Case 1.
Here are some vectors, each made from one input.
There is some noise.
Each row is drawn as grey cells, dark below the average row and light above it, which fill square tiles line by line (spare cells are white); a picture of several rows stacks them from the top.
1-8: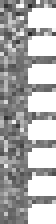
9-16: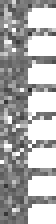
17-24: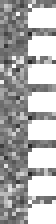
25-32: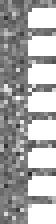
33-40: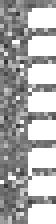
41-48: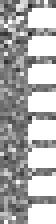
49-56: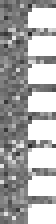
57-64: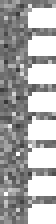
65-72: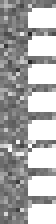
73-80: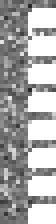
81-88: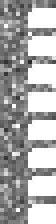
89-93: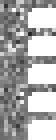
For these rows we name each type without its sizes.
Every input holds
a point on a line.
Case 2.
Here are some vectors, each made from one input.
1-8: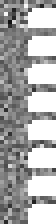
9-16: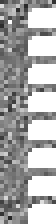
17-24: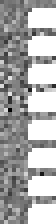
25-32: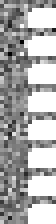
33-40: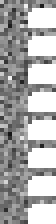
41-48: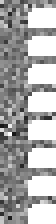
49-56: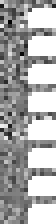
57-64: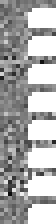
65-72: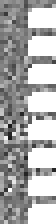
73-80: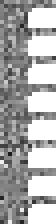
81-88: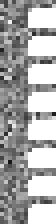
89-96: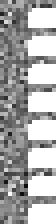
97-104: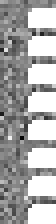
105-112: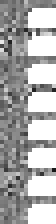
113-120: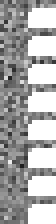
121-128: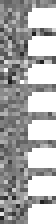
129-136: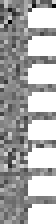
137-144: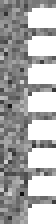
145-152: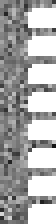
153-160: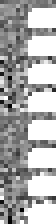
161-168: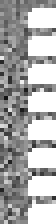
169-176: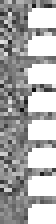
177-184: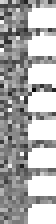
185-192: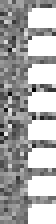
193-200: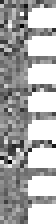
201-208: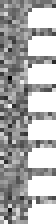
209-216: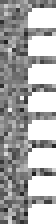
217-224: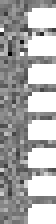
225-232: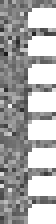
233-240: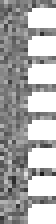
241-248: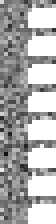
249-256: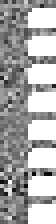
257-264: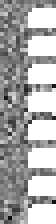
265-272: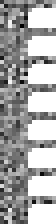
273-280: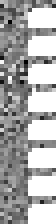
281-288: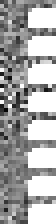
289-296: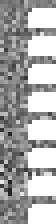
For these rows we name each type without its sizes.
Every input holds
a point on a circle.
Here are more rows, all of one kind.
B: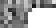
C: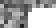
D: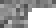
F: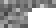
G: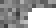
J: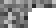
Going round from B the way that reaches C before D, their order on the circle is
B, C, D, G, F, J.
